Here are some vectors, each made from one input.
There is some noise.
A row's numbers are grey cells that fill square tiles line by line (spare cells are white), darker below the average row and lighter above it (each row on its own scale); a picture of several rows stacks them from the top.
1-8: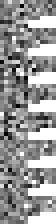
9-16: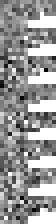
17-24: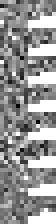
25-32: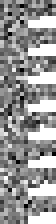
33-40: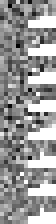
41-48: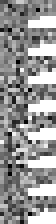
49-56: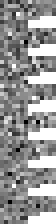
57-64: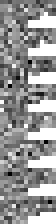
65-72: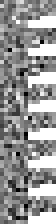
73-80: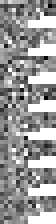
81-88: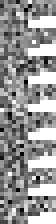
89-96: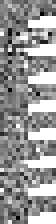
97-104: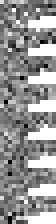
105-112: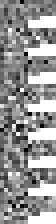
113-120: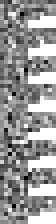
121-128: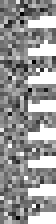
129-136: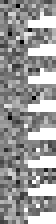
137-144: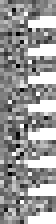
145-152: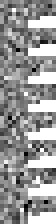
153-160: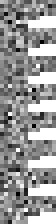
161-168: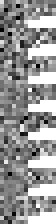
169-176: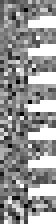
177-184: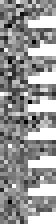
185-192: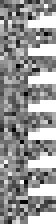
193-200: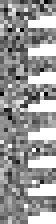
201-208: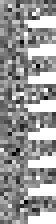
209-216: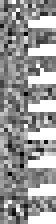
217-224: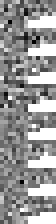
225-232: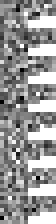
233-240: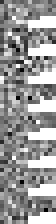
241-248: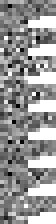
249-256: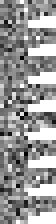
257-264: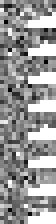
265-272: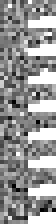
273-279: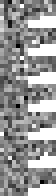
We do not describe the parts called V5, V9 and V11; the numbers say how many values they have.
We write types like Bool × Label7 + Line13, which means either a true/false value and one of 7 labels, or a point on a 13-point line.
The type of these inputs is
((Bool × Bool × Bool × Bool + V9) × Label7 + V5) × Line8 × V11.
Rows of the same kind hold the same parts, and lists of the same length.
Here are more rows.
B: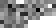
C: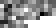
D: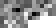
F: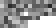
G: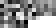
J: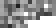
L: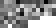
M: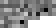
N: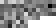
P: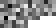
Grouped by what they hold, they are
B, C, F, J, N, P
D, L, M
G

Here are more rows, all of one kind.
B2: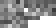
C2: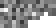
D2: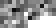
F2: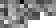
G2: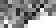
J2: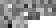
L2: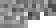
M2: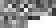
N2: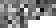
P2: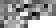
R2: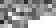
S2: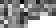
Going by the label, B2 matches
J2, M2, N2 and P2.
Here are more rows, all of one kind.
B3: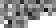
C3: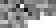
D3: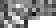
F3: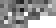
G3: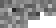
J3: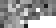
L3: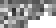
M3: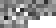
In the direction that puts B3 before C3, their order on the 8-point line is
G3, B3, F3, L3, C3, M3, D3, J3.
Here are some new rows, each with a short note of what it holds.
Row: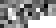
one of 7 labels, a point on an 8-point line, a value of V9 and a value of V11
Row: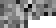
a point on an 8-point line, a value of V5 and a value of V11
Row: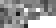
one of 7 labels, a point on an 8-point line, a value of V9 and a value of V11
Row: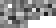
a point on an 8-point line, a value of V5 and a value of V11
